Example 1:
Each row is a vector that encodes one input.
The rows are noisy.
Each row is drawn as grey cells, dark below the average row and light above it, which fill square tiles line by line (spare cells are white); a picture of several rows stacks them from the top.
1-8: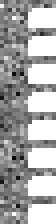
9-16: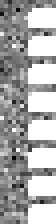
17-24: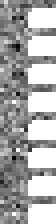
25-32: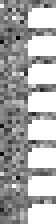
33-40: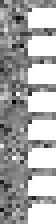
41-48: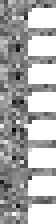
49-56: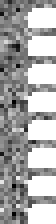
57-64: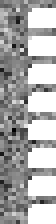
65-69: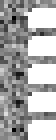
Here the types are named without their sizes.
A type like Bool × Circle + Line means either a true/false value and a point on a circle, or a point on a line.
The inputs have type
Bool × Bool × Bool + Tree.
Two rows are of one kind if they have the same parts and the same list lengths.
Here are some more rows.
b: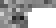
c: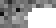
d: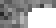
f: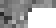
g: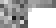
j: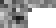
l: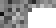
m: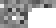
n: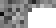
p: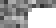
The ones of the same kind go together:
b, g, j
c, d, f, l, m, n, p

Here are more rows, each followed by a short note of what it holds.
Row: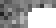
three true/false values
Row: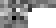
a node of a tree
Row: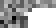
a node of a tree
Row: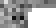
a node of a tree
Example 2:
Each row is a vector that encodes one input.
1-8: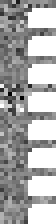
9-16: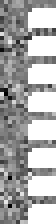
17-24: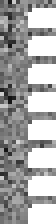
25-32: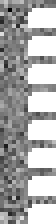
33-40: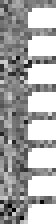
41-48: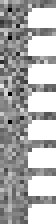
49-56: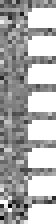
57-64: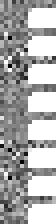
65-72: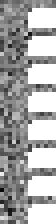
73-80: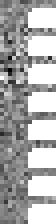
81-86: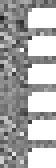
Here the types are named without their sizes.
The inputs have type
Bool × (Tree + Unit).
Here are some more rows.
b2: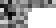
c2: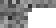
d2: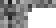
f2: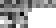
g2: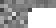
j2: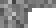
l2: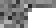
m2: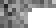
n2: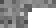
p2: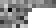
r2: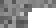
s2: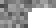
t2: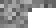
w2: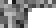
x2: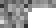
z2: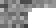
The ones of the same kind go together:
b2, c2, d2, f2, l2
g2, j2, m2, n2, p2, r2, s2, t2, w2, x2, z2

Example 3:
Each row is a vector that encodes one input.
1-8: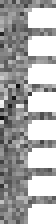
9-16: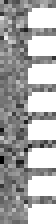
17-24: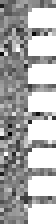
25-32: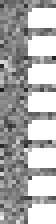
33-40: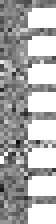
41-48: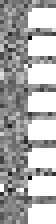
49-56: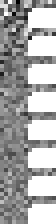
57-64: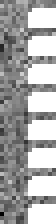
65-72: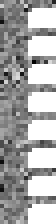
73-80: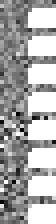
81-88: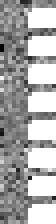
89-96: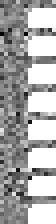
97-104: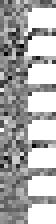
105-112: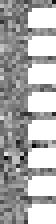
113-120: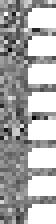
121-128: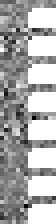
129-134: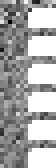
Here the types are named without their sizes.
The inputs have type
Bool × Bool × Bool × Bool × Bool + Tree + Unit.
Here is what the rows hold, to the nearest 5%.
About 5% of them hold a fixed value. About 15% of them hold a node of a tree. The rest hold five true/false values.
